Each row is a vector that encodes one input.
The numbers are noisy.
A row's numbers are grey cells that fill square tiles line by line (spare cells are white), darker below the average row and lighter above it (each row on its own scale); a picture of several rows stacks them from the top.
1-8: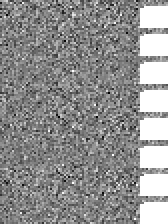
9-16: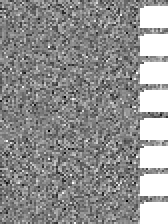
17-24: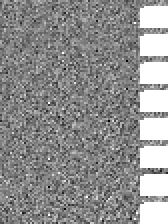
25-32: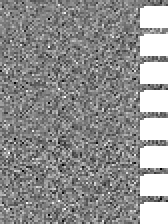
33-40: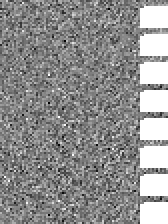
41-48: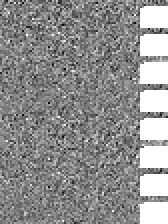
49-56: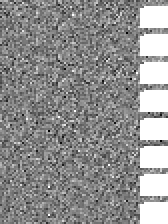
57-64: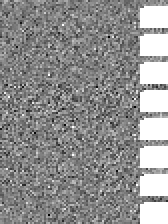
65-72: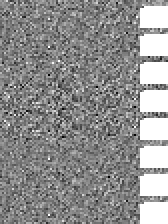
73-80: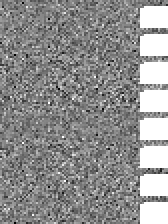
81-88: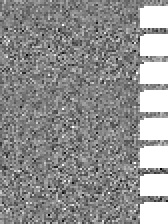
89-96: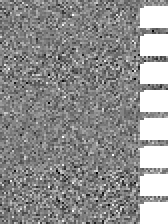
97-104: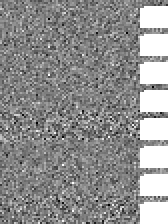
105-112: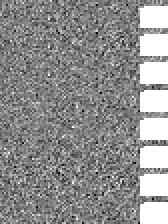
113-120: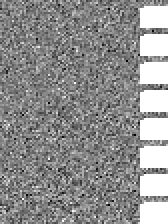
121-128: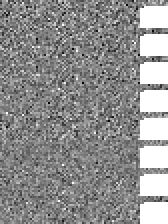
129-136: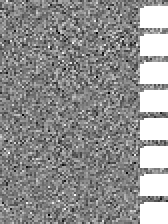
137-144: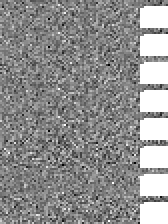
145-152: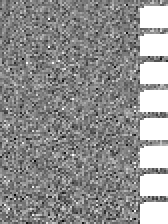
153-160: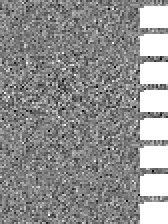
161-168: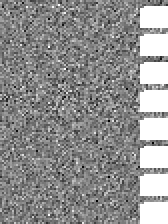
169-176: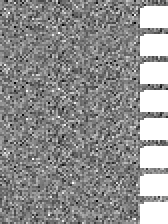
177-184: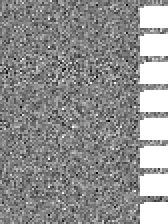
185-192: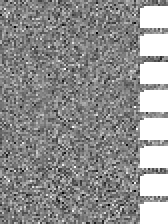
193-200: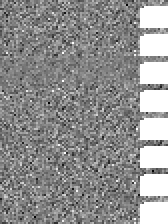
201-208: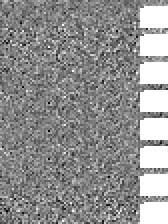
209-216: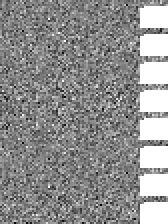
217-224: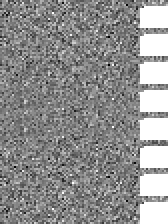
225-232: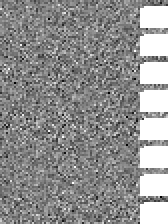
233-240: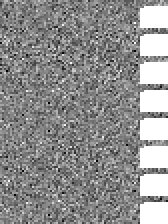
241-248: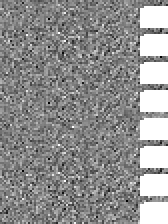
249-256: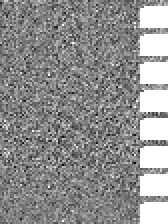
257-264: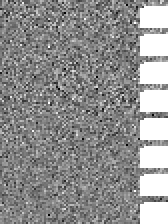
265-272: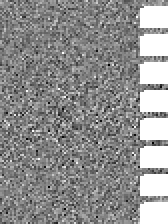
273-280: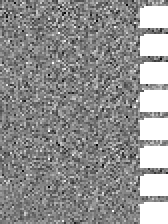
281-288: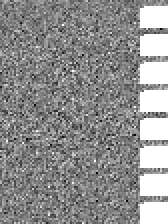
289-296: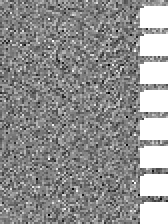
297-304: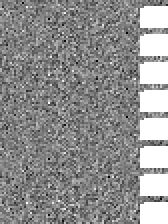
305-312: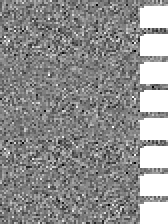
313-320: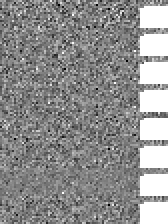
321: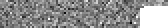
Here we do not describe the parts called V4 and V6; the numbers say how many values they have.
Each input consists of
either one of 7 labels, a point on a 9-point line, a value of V4 and a value of V6, or a list of up to two points on a 12-point line.
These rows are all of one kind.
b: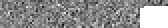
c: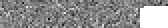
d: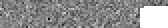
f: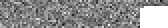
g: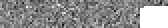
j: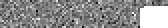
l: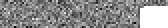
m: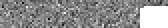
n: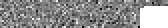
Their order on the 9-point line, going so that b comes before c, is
l, b, g, j, m, c, d, f, n.
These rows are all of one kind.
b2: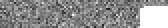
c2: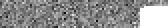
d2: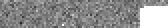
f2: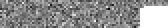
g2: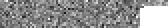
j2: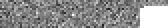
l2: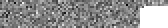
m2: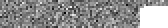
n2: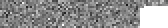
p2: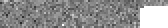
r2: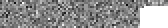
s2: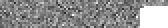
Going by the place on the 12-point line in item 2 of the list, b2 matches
d2, f2, m2 and s2.
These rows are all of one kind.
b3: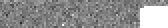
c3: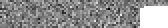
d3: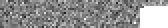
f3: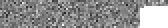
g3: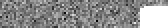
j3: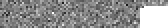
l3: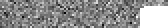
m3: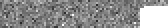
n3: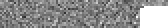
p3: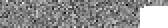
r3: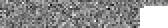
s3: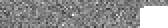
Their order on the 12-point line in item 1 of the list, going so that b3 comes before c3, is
b3, m3, g3, p3, f3, j3, d3, n3, l3, s3, c3, r3.
